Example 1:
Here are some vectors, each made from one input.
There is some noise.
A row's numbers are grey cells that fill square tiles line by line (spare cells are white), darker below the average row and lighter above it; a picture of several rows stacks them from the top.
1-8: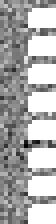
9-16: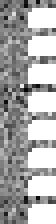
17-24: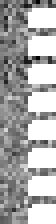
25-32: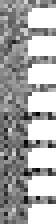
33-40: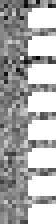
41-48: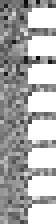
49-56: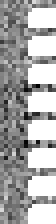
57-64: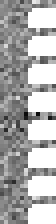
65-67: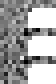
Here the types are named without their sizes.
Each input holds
a point on a line, together with either a fixed value, or three true/false values.
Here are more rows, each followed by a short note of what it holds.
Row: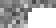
a point on a line and three true/false values
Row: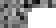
a point on a line
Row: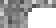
a point on a line and three true/false values
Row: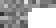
a point on a line and three true/false values
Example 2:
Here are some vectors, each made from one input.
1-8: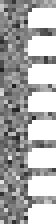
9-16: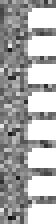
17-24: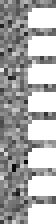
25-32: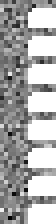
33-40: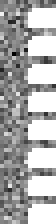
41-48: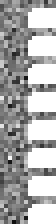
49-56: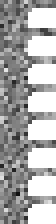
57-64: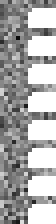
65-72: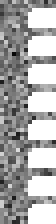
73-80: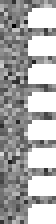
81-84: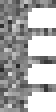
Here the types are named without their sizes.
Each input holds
either a point on a line, or three true/false values.
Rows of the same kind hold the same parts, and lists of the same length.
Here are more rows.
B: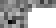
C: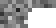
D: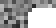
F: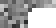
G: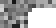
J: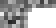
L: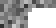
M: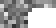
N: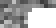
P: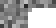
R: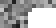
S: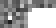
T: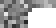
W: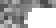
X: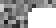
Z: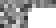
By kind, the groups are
B, C, J, L, N, P, S, W, Z
D, F, G, M, R, T, X

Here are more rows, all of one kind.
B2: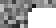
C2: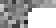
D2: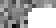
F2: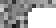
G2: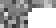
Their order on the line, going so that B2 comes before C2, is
B2, F2, C2, D2, G2.
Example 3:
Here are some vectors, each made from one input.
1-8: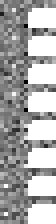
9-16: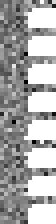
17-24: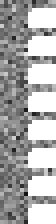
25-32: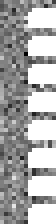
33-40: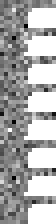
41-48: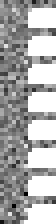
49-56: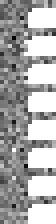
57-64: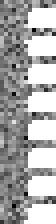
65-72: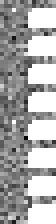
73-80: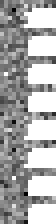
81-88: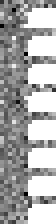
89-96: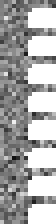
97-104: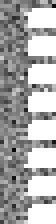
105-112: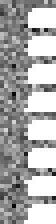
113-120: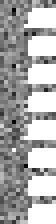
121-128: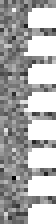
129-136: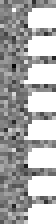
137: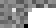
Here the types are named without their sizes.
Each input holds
a point on a line, together with either a fixed value, or three true/false values.
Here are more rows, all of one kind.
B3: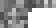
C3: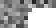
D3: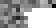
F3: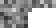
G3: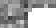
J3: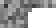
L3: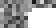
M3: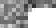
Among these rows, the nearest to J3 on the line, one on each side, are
F3 and G3.
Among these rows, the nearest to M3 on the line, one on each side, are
C3 and G3.
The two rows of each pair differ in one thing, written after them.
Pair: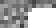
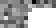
one of the three true/false values
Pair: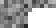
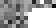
the place on the line
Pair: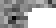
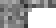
the place on the line
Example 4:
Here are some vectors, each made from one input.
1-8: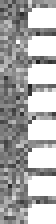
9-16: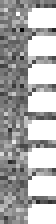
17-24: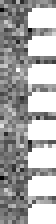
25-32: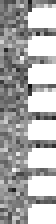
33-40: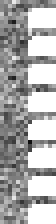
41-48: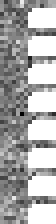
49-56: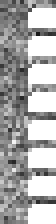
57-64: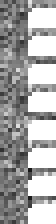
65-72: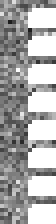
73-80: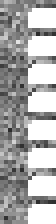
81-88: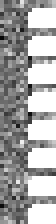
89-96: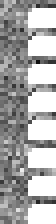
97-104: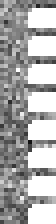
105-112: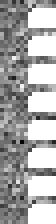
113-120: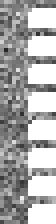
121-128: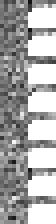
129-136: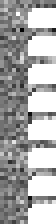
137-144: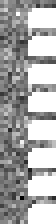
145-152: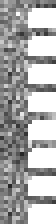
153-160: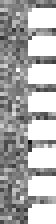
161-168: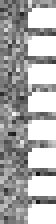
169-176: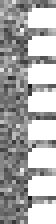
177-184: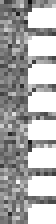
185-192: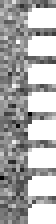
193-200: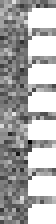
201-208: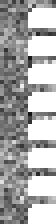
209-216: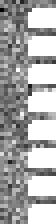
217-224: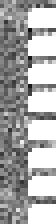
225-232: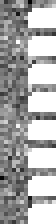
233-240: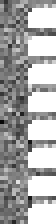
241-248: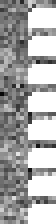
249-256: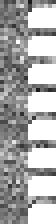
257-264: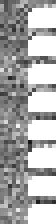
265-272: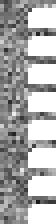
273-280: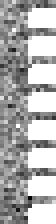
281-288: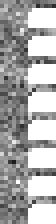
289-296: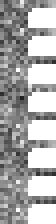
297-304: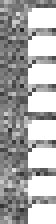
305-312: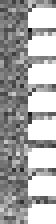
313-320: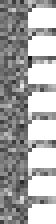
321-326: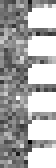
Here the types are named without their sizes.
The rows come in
2 kinds.
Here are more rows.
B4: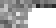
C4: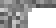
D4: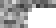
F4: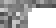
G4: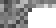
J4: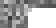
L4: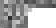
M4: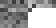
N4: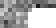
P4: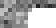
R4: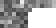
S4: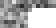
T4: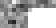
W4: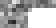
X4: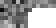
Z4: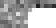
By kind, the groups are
B4, C4, D4, F4, J4, L4, N4, P4, S4, T4, W4, Z4
G4, M4, R4, X4

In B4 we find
a point on a line.
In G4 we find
three true/false values.
